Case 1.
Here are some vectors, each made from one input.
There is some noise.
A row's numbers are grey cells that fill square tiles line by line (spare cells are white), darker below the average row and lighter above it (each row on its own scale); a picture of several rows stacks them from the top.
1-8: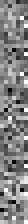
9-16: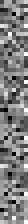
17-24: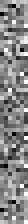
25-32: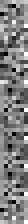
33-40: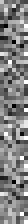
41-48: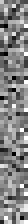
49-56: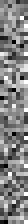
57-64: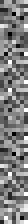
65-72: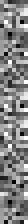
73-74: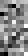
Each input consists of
one of 8 labels.
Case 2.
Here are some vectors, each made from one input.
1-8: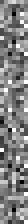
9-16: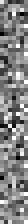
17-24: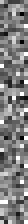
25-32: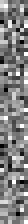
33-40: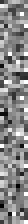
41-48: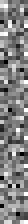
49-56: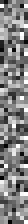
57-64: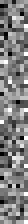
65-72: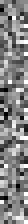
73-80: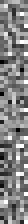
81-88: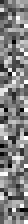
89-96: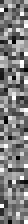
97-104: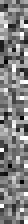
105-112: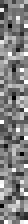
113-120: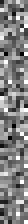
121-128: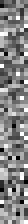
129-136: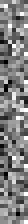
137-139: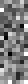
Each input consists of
one of 8 labels.
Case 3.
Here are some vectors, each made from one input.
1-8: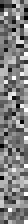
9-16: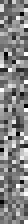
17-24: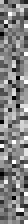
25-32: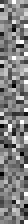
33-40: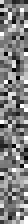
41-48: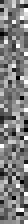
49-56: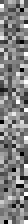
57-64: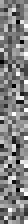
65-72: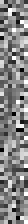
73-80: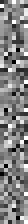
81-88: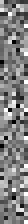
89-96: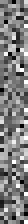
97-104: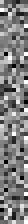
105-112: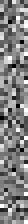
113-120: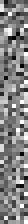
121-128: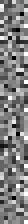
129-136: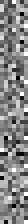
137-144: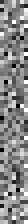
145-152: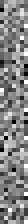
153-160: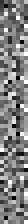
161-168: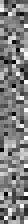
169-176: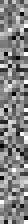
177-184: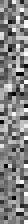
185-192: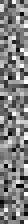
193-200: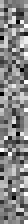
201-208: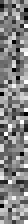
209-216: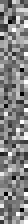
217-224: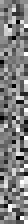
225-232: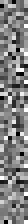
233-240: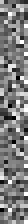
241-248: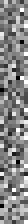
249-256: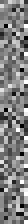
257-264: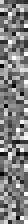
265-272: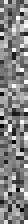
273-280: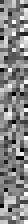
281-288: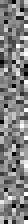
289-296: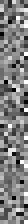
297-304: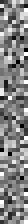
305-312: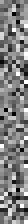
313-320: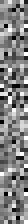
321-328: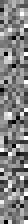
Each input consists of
one of 7 labels.
